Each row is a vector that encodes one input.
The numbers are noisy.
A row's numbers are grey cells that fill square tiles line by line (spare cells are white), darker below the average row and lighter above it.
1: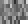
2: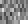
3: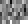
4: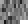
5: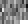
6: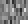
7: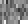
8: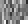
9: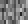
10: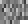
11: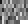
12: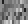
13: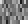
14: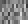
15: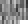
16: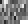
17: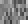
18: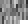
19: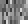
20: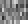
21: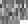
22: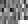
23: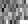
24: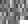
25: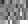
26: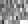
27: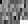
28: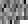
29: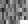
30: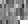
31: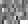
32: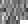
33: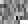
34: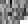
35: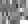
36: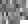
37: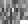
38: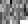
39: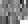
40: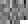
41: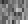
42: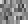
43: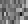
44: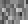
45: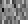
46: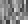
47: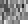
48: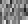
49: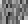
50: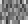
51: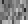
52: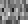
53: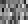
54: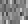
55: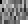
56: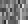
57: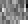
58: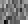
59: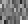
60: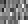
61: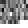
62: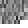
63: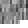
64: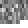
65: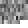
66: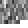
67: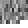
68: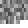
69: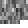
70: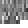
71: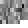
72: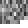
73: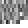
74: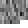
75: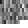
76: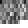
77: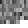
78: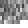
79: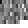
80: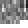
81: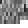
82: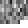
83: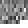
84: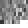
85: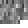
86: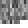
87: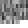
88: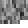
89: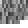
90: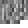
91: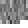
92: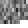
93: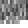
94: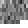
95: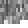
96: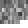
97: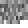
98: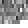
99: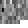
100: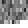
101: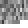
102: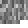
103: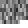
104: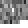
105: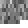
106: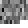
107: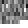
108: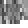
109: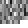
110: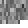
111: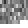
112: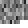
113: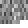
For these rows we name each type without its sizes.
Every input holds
a point on a line, together with either a point on a line, or a node of a tree.
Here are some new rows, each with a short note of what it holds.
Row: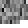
a point on a line and a node of a tree
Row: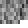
a point on each of two lines
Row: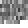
a point on each of two lines
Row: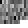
a point on a line and a node of a tree
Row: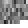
a point on a line and a node of a tree
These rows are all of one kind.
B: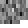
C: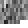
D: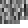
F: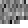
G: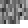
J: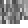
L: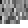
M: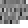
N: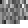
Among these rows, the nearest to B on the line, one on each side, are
C and M.
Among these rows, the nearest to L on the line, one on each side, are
C and D.
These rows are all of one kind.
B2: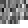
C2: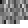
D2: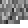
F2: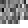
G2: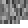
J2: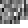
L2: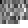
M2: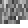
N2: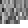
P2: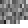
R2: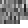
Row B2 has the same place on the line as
C2, F2 and L2.
